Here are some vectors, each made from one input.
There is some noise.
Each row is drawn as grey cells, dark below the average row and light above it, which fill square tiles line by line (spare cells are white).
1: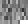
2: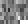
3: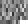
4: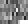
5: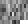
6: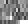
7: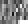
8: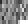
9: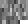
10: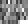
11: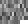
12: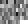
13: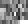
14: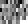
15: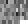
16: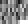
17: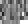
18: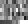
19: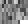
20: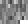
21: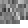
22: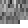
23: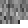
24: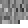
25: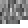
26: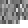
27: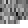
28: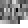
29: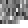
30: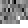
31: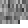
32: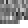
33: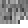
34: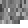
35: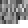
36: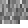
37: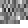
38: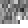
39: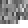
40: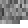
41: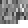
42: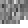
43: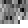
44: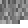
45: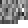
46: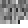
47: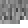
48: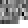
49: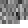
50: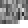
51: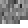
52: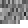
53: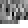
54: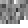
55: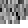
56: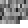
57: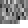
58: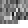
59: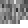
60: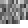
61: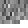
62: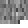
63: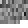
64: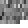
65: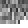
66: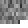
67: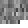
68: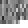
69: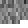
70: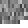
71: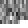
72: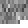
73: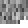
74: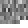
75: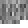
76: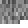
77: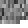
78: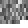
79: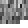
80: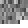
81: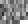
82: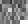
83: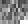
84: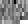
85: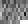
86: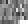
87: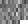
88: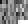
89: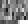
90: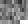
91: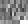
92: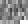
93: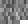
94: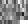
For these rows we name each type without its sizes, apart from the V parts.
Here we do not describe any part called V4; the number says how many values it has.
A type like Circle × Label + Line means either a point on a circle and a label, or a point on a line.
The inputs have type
Bool × V4 + Tree.
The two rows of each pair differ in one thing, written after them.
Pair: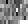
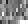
the true/false value
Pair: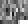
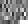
the value of V4
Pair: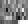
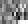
the value of V4
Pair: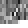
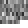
the value of V4
